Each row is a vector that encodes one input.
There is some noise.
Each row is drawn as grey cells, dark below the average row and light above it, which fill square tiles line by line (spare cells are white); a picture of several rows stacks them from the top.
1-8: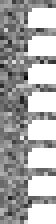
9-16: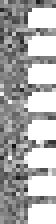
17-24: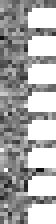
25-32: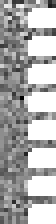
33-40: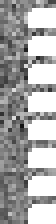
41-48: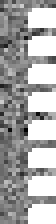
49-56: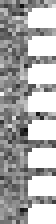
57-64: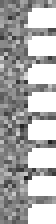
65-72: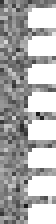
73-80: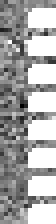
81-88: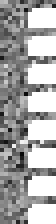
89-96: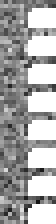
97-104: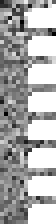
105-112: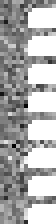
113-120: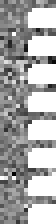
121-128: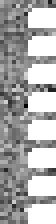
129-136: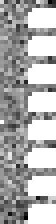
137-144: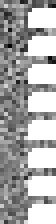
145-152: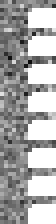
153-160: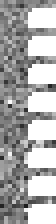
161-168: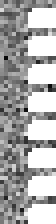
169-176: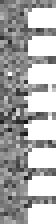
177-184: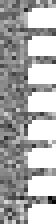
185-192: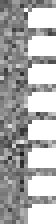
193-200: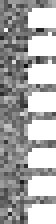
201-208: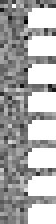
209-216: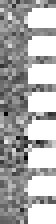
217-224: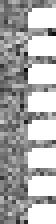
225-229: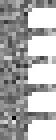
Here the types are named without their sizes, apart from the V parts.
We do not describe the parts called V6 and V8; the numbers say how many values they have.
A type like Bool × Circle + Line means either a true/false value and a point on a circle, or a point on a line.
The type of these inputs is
List(Line) + (Tree + V8) × V6.
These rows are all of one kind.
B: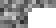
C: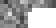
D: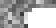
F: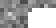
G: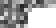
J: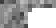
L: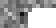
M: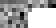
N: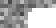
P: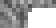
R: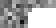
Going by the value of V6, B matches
C, G and P.
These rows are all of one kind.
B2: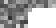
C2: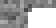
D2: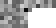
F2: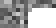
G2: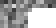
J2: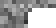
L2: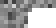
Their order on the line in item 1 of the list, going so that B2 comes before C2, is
L2, G2, J2, B2, C2, F2, D2.
